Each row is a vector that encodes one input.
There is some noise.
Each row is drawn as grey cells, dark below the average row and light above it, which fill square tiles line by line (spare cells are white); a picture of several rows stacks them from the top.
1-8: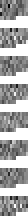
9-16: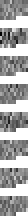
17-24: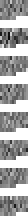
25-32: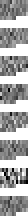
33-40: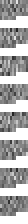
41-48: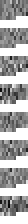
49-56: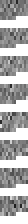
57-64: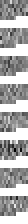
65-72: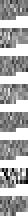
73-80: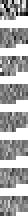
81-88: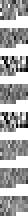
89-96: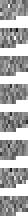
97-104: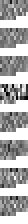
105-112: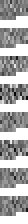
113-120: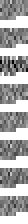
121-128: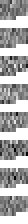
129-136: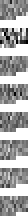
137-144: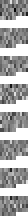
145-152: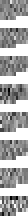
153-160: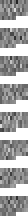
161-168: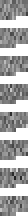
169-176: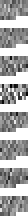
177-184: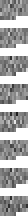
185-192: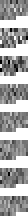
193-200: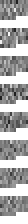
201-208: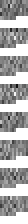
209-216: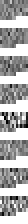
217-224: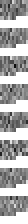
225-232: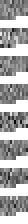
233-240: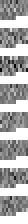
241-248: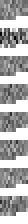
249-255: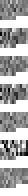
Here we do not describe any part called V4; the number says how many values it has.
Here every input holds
a list of up to two items, each a true/false value and a value of V4.
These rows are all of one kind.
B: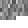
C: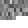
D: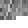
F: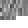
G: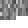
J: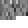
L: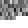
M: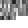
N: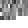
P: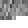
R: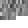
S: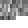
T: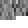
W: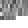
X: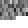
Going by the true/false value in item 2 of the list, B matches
C, D, L and P.
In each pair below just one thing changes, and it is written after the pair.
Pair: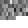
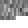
the true/false value in item 2 of the list
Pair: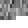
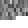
the value of V4 in item 2 of the list
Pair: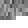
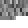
the true/false value in item 2 of the list
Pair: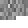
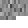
the value of V4 in item 1 of the list
